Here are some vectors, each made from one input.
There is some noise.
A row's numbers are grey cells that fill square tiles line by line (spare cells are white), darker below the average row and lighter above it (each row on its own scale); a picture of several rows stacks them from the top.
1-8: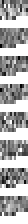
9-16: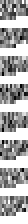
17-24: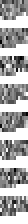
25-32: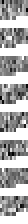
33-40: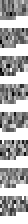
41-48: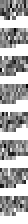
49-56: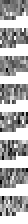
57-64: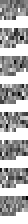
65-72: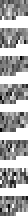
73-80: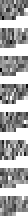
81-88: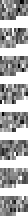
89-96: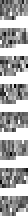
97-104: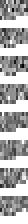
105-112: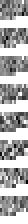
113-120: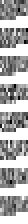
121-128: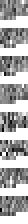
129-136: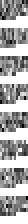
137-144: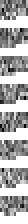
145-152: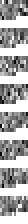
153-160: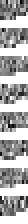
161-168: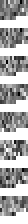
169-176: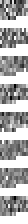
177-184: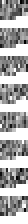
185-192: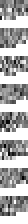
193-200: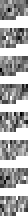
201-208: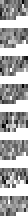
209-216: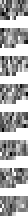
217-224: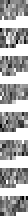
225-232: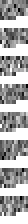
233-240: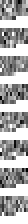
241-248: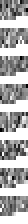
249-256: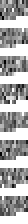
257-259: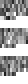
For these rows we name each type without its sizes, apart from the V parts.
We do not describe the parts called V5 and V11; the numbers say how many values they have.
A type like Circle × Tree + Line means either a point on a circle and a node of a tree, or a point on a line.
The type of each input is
Line × (Line + V5) + V11.
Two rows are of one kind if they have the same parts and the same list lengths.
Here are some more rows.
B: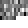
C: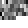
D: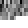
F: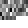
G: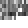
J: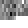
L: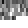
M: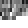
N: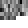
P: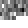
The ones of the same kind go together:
B, D, N
C, F, L, M, P
G, J

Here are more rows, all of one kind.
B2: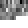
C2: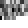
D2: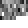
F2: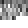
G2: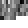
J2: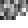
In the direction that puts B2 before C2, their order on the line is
J2, G2, D2, B2, C2, F2.
